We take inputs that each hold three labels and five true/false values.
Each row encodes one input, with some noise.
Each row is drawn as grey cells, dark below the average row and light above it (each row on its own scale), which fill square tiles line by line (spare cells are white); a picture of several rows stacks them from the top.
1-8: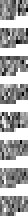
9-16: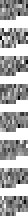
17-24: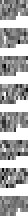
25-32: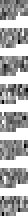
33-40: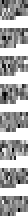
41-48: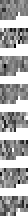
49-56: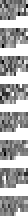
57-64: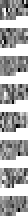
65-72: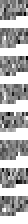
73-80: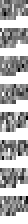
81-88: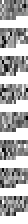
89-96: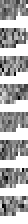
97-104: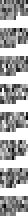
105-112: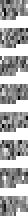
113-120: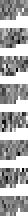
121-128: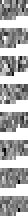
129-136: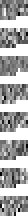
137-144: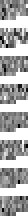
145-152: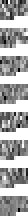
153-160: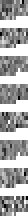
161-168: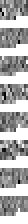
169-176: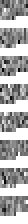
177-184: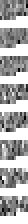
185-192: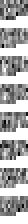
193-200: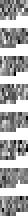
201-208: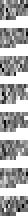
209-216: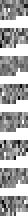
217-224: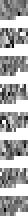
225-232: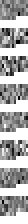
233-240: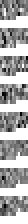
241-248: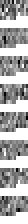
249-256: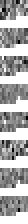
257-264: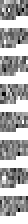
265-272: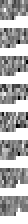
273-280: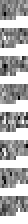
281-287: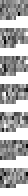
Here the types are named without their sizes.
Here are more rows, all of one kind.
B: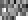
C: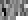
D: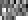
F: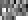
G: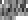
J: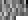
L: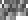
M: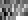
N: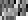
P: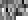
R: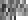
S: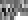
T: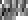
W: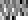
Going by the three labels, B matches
D, F and N.
